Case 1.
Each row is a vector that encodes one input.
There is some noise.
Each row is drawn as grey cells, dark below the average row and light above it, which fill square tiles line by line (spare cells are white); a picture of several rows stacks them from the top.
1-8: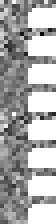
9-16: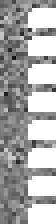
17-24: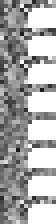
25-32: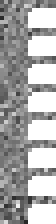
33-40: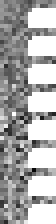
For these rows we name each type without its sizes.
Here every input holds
a label.
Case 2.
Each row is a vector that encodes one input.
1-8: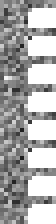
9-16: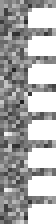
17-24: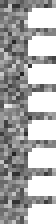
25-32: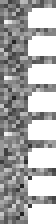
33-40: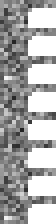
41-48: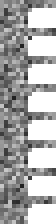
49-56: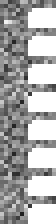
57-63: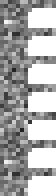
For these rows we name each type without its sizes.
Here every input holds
a label.
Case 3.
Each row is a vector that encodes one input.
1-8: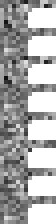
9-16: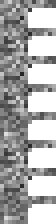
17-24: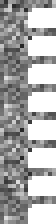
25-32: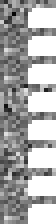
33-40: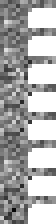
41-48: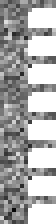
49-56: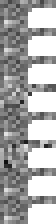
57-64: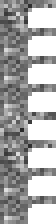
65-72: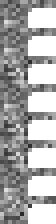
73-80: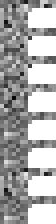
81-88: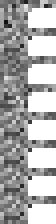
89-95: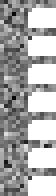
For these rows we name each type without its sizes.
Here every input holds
a label.
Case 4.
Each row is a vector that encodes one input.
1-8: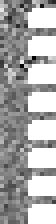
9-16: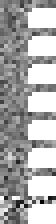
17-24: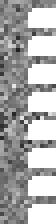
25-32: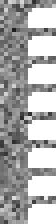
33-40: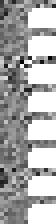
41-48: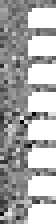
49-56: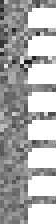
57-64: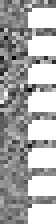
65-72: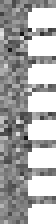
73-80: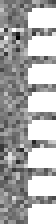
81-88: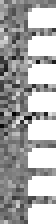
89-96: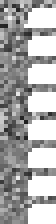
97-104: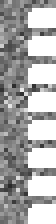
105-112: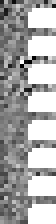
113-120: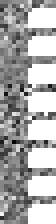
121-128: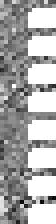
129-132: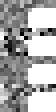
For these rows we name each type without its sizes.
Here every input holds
a label.
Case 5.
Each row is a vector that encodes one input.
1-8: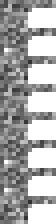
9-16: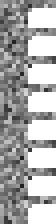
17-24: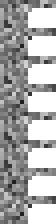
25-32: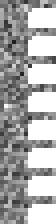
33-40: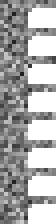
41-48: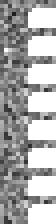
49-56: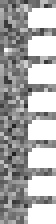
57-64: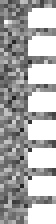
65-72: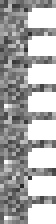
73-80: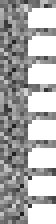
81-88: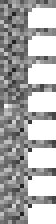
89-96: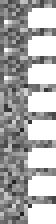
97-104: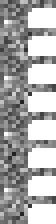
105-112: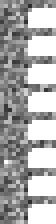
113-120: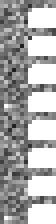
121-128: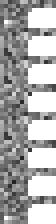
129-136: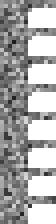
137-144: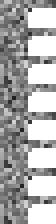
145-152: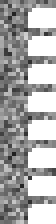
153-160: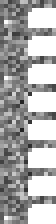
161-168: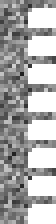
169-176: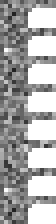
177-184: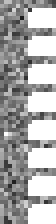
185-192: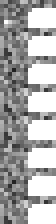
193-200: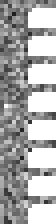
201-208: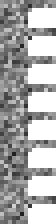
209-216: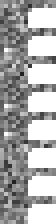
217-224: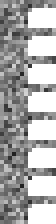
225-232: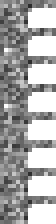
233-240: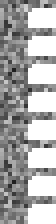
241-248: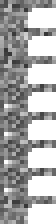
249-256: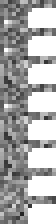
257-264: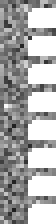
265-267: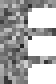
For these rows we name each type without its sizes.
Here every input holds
a label.
